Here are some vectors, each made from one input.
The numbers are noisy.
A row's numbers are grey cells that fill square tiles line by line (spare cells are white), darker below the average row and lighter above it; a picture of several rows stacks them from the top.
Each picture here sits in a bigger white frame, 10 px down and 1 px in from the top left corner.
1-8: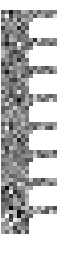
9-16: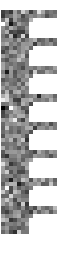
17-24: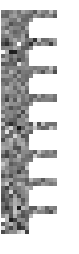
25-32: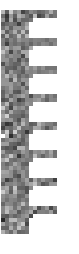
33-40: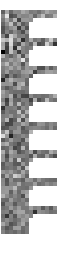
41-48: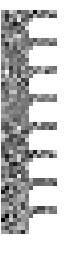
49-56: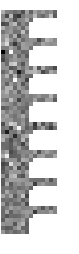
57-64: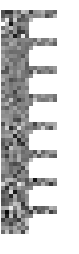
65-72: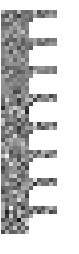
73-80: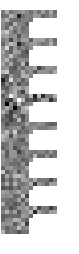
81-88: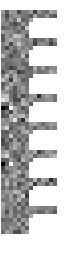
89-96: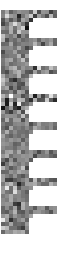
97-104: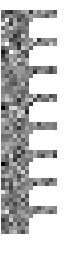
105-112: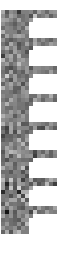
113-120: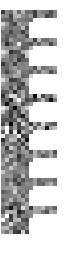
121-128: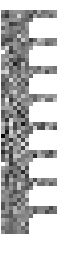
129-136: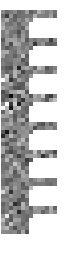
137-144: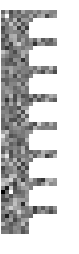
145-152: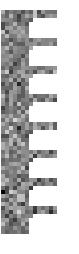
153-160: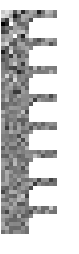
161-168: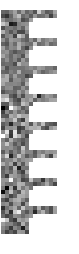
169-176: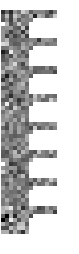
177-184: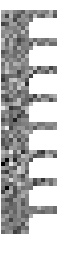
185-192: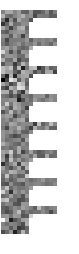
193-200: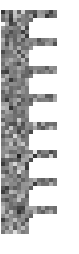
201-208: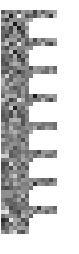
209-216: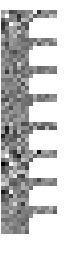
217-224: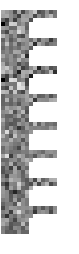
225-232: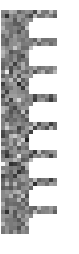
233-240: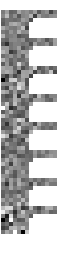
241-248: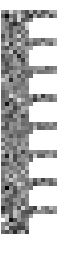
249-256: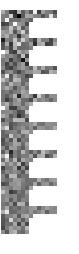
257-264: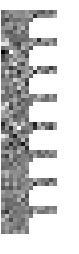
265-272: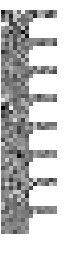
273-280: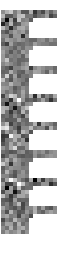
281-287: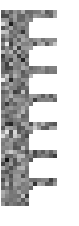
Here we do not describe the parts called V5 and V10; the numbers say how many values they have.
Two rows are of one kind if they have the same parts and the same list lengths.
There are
2 kinds of row.
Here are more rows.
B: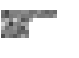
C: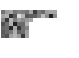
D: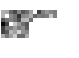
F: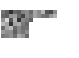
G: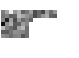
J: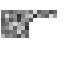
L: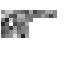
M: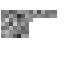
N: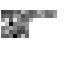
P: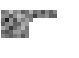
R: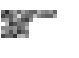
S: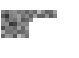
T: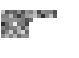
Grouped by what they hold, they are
B, F, M, N, R, S, T
C, D, G, J, L, P

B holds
one of 11 labels and a value of V10.
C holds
a node of an 11-node tree, a true/false value and a value of V5.
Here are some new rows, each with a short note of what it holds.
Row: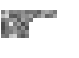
a node of an 11-node tree, a true/false value and a value of V5
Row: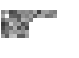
a node of an 11-node tree, a true/false value and a value of V5
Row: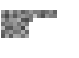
one of 11 labels and a value of V10
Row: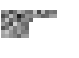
one of 11 labels and a value of V10
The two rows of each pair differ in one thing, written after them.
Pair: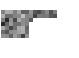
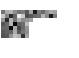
the true/false value
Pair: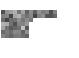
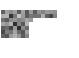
the true/false value
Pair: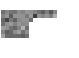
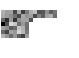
the value of V5
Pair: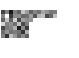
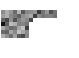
the true/false value
